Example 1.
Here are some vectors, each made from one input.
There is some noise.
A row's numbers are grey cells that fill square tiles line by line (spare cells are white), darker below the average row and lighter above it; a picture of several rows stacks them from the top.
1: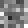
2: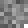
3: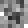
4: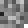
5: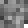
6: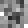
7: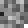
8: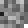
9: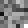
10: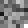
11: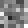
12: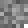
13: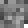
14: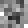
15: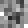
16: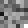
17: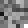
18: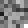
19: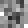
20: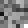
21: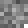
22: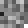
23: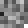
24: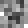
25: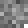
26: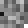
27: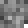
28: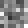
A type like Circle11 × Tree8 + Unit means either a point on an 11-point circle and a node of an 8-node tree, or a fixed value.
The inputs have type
Line6.
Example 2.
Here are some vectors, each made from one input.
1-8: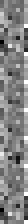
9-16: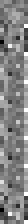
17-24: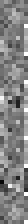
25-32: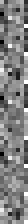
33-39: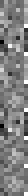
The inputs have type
Line4.
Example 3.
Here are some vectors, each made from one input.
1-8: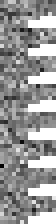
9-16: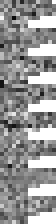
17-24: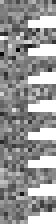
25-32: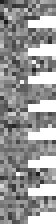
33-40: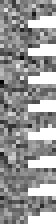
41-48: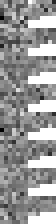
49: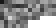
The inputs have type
Tree9.
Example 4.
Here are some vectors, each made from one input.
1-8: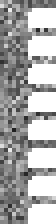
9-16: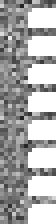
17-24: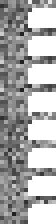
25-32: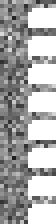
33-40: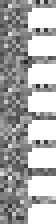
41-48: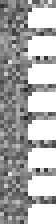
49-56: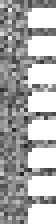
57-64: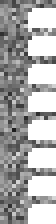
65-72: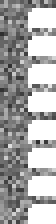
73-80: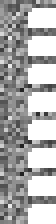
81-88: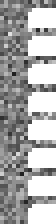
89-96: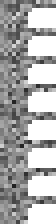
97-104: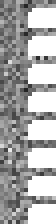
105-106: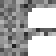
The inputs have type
Circle10.
